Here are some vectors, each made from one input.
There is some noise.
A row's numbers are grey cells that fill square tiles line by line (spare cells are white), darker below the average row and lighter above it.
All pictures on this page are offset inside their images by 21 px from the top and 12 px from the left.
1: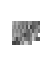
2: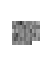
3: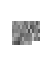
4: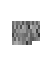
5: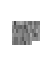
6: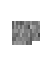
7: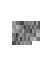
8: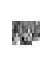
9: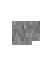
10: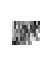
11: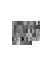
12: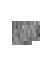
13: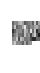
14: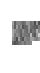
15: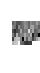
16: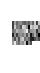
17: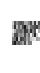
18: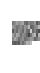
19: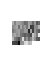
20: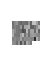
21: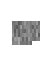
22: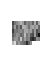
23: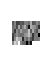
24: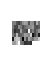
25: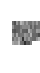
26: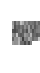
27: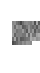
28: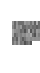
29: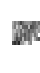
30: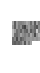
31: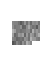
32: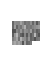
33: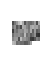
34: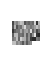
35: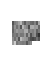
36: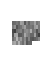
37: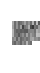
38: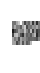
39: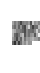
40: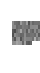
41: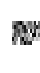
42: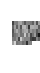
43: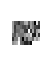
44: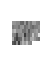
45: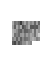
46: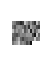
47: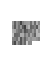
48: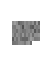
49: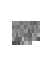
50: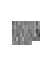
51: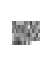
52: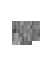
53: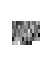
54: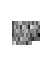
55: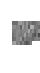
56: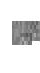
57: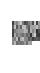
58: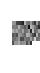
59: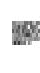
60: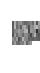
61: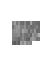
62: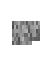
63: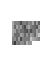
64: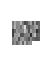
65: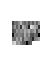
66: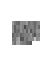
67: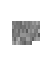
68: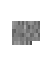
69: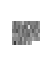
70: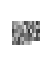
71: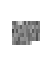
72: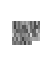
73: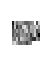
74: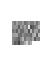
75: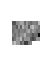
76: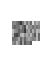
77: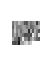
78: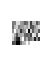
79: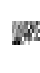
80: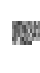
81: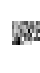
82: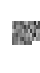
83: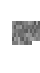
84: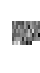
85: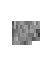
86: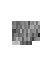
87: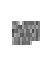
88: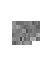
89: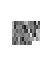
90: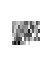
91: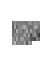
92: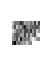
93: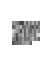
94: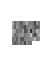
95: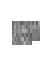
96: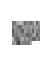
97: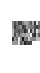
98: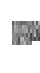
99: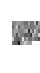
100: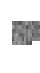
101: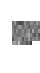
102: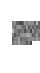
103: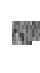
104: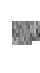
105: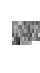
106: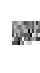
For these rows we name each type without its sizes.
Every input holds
a point on a line, together with either a point on a circle, or a fixed value.
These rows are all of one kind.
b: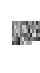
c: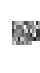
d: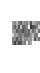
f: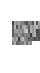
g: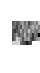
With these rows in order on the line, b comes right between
d and f.
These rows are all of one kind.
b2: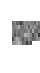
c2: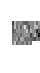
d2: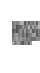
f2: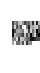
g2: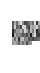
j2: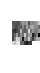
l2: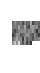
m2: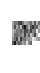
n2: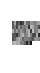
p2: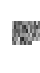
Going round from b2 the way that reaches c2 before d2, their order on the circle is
b2, c2, l2, g2, n2, d2, m2, j2, f2, p2.
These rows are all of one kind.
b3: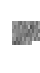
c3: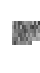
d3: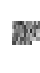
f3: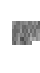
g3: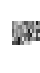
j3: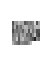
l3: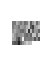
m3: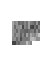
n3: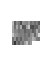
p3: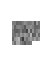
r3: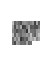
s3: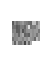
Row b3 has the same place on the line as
l3, n3 and r3.
